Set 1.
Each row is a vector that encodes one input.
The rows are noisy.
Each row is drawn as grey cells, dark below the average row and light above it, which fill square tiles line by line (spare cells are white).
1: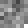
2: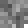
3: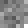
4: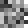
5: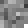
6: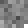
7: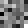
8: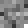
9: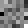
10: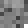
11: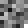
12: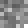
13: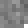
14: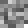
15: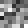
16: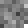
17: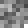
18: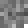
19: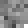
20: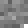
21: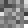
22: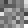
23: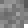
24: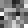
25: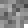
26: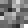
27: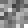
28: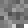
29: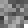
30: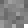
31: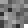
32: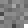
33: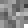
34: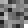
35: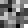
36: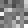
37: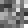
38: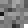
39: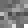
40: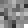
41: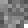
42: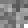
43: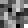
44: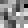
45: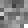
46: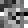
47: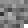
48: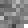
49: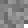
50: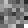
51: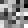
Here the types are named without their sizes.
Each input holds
a node of a tree.
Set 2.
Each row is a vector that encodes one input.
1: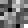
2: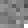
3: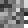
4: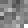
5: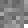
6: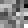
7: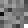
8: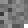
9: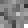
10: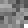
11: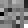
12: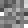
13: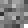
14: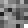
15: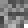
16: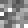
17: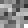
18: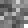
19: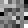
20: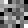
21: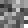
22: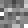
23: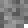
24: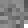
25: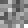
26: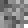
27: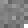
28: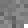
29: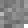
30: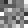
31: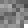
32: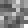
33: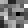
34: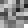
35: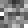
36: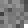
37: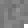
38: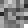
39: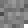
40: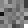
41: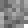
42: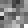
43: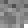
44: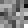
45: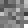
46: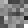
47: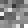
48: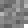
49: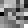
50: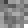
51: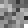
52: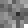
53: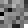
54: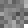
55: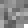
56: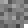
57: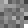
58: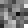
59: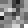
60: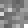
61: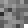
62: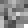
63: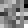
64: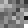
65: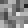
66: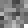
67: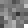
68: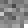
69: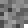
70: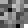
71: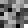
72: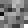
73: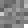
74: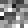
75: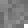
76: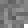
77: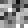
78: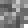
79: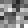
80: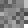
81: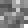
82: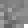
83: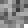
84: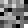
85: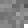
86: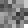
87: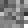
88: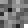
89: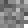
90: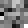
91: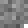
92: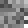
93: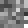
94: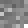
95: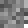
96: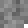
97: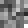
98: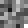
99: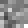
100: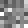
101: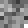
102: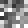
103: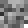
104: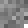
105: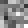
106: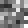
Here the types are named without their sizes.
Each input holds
a node of a tree.
